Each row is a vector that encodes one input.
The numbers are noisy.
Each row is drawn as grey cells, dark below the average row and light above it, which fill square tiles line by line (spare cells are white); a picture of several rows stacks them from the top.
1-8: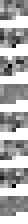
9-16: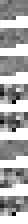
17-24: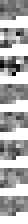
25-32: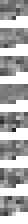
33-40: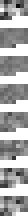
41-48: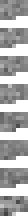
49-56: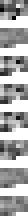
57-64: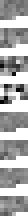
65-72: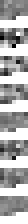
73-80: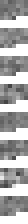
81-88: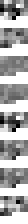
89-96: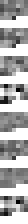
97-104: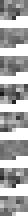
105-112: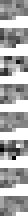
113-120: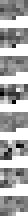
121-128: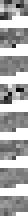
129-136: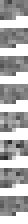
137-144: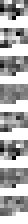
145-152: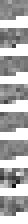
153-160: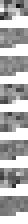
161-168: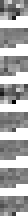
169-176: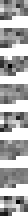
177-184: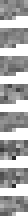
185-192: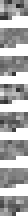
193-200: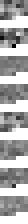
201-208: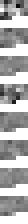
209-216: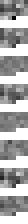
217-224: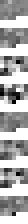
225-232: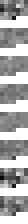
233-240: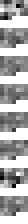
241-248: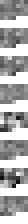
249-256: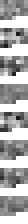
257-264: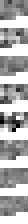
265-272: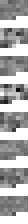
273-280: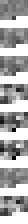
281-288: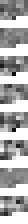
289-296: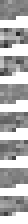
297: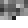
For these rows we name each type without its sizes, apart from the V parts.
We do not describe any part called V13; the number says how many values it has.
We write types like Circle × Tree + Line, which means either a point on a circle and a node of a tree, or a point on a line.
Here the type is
List(Line × V13).
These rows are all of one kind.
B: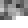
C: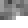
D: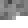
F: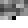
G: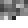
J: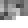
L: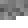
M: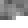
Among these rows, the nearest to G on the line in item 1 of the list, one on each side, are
F and J.
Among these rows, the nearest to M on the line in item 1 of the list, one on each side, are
B and C.
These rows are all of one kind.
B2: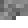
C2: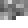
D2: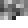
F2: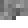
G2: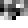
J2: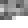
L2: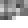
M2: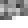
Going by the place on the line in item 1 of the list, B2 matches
F2 and G2.
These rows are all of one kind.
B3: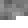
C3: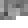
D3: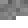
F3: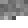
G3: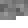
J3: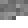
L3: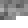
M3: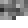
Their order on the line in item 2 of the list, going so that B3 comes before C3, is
G3, B3, J3, F3, D3, M3, C3, L3.
